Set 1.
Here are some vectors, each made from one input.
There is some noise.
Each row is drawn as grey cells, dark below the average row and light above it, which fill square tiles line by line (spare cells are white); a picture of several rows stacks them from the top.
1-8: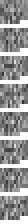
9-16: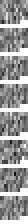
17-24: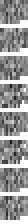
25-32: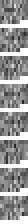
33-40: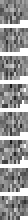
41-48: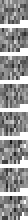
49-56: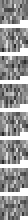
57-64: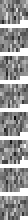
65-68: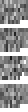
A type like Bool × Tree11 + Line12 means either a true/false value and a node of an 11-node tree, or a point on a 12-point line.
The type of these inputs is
Bool × (Tree8 + Unit).
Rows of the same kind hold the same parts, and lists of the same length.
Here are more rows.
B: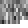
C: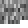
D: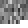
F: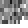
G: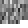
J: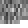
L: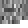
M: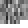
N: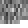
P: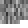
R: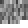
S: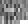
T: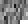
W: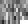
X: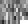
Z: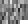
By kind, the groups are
B, F, W, X
C, D, G, J, L, M, N, P, R, S, T, Z

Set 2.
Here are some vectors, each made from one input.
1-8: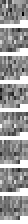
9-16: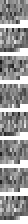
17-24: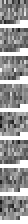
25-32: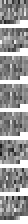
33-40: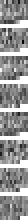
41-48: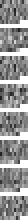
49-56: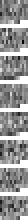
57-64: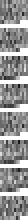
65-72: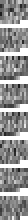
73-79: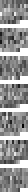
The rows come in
2 kinds.
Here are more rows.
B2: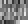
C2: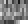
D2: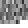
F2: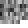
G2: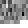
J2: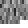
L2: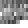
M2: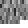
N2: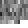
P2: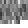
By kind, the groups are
B2, C2, L2
D2, F2, G2, J2, M2, N2, P2

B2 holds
a point on a 6-point line.
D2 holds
a node of an 11-node tree.
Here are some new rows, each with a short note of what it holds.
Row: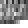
a point on a 6-point line
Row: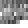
a point on a 6-point line
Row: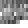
a point on a 6-point line
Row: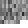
a node of an 11-node tree
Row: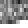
a point on a 6-point line
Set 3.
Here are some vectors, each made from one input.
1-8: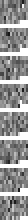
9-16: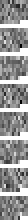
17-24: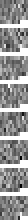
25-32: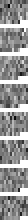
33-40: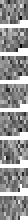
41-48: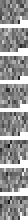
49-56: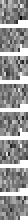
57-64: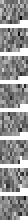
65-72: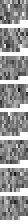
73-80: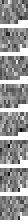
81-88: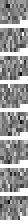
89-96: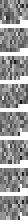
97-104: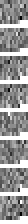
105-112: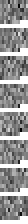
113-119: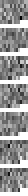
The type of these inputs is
Circle9 × (Tree13 + Unit).
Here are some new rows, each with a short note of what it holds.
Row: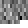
a point on a 9-point circle and a node of a 13-node tree
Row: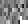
a point on a 9-point circle
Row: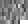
a point on a 9-point circle
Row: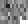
a point on a 9-point circle
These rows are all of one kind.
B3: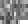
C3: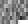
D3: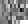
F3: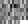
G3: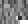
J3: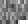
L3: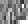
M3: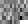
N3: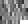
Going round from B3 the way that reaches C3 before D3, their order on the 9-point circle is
B3, C3, J3, L3, N3, D3, M3, G3, F3.
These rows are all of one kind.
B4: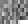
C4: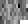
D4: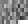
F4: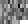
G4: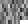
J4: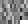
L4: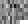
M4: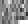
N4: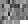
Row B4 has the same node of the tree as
D4, F4 and N4.
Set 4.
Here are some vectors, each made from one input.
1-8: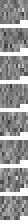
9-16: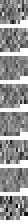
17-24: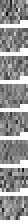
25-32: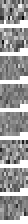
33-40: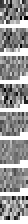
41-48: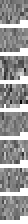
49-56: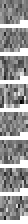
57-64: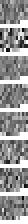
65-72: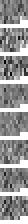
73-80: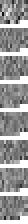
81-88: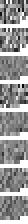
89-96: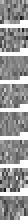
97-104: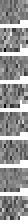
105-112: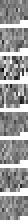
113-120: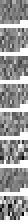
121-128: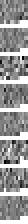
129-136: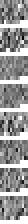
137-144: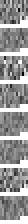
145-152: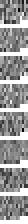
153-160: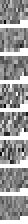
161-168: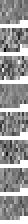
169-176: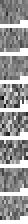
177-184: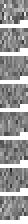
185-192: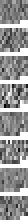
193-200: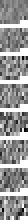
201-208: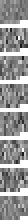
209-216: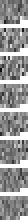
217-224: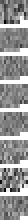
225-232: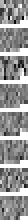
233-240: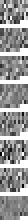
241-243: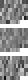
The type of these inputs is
Bool × Bool × Bool × Bool + Label9.
